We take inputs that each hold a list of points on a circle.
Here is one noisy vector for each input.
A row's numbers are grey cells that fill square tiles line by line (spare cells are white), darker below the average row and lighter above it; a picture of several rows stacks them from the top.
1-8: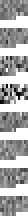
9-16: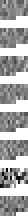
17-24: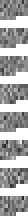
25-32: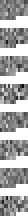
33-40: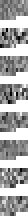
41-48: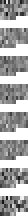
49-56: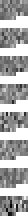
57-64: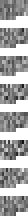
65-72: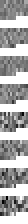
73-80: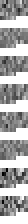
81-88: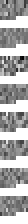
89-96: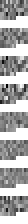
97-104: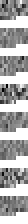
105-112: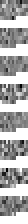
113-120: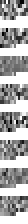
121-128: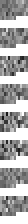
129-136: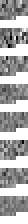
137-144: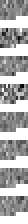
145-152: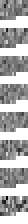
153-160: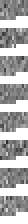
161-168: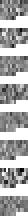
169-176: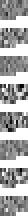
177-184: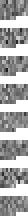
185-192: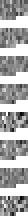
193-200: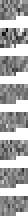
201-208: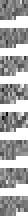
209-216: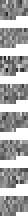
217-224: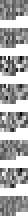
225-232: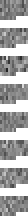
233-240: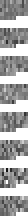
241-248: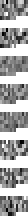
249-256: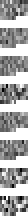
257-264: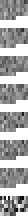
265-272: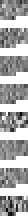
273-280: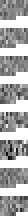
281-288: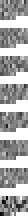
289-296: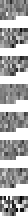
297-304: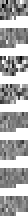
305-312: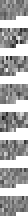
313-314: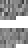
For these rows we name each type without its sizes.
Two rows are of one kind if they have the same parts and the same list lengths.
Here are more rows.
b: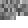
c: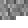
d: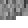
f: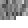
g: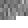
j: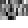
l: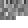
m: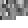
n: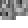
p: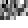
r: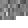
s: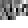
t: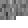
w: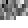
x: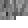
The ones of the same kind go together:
b, g, l, n
c, d, f, m, p, r, t, w, x
j, s

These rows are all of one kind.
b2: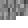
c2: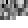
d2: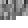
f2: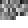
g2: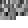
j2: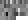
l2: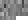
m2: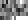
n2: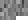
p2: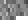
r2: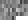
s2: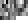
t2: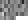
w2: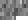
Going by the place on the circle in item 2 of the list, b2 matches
f2, g2 and m2.
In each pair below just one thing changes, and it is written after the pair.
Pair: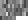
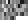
the place on the circle in item 2 of the list
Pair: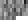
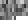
the place on the circle in item 1 of the list
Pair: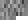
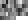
the place on the circle in item 2 of the list
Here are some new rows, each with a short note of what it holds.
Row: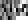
the empty list
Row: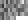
a list of one item
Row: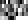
the empty list
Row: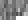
a list of two items
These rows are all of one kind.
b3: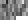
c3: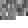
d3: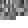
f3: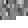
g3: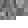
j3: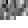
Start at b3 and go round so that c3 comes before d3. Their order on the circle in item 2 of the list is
b3, j3, f3, g3, c3, d3.
